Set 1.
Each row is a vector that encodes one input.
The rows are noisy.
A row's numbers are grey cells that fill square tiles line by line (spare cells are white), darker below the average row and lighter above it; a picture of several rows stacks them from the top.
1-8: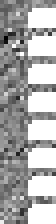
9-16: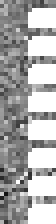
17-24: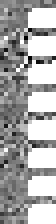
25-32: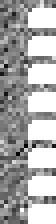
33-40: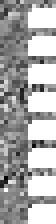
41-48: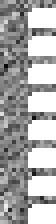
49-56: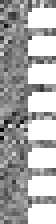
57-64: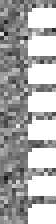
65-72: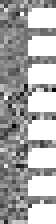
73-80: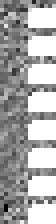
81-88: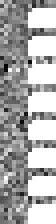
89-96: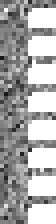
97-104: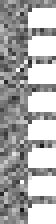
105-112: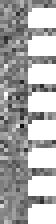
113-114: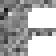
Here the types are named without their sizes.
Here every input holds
a list of points on a circle.
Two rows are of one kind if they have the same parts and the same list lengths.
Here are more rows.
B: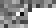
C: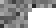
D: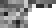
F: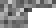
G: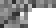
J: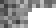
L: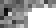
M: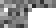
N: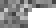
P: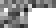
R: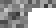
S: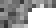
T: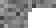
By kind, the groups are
B, G, N, P, R
C, F, L, M, S, T
D, J

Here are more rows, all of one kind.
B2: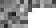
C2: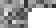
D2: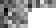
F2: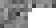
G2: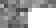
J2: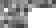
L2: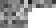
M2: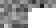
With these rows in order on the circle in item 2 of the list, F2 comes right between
D2 and G2.
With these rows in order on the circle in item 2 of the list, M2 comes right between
C2 and L2.
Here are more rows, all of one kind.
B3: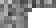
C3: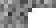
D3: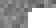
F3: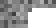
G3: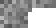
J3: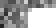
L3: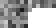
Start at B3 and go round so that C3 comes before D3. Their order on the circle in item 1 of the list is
B3, C3, D3, J3, G3, L3, F3.
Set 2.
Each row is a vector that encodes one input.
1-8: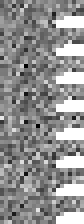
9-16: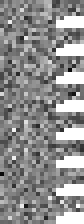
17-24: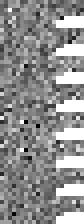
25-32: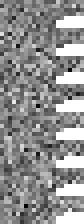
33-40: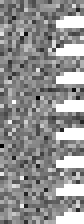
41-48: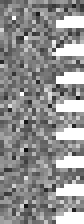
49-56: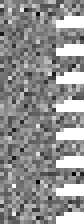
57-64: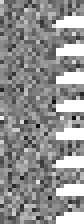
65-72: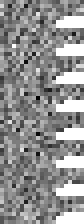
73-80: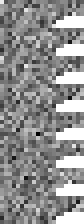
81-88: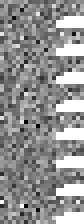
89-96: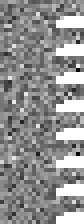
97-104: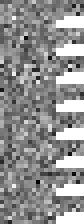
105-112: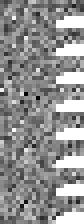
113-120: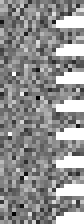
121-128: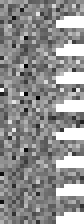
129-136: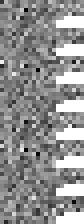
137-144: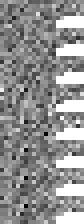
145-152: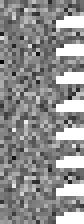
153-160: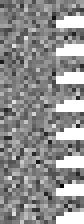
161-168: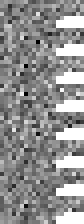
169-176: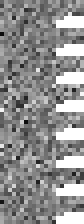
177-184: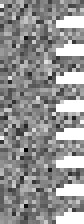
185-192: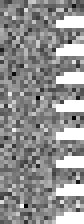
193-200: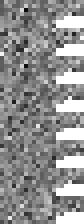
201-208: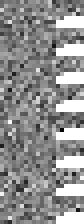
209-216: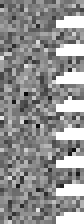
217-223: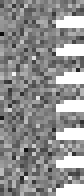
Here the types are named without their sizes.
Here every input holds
a list of points on a line.
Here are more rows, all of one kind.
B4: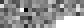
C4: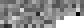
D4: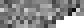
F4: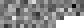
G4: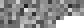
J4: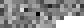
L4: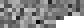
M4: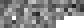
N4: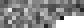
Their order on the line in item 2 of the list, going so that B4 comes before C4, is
D4, B4, C4, G4, F4, M4, J4, L4, N4.
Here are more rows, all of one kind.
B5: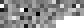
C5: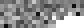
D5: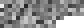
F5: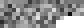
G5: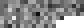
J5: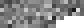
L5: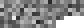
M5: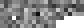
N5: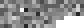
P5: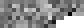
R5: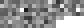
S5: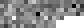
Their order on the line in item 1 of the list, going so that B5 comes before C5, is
B5, R5, N5, C5, S5, G5, J5, M5, P5, L5, F5, D5.
